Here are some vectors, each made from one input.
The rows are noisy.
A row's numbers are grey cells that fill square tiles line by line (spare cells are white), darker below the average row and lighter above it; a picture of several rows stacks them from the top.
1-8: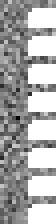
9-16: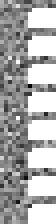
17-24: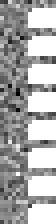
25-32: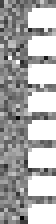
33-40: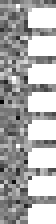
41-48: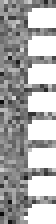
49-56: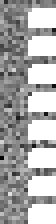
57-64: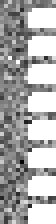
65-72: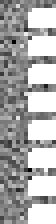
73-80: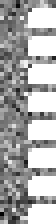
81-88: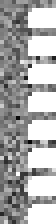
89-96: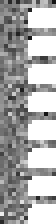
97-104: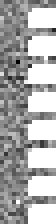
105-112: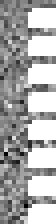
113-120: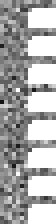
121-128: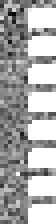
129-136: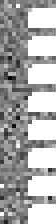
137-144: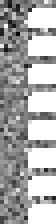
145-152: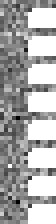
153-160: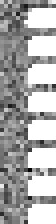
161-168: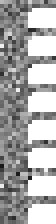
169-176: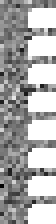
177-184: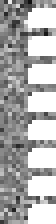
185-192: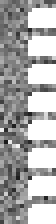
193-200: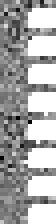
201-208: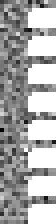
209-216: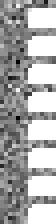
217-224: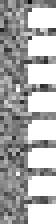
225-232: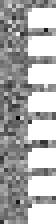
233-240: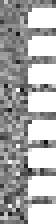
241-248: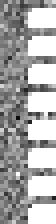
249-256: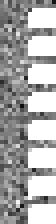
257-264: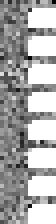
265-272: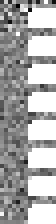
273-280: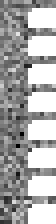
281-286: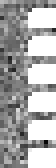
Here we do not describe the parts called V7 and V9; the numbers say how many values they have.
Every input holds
a true/false value, a value of V7 and a value of V9, together with either one of 5 labels, or a node of an 8-node tree.
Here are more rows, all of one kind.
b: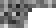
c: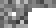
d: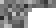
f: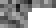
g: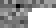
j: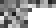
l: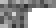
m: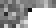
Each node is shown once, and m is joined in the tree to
f.
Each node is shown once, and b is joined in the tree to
d, g and l.
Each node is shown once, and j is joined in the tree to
c and l.
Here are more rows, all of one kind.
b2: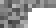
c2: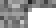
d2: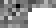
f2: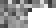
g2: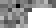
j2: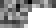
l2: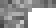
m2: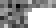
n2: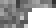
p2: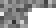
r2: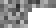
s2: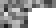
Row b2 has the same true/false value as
f2, m2 and n2.
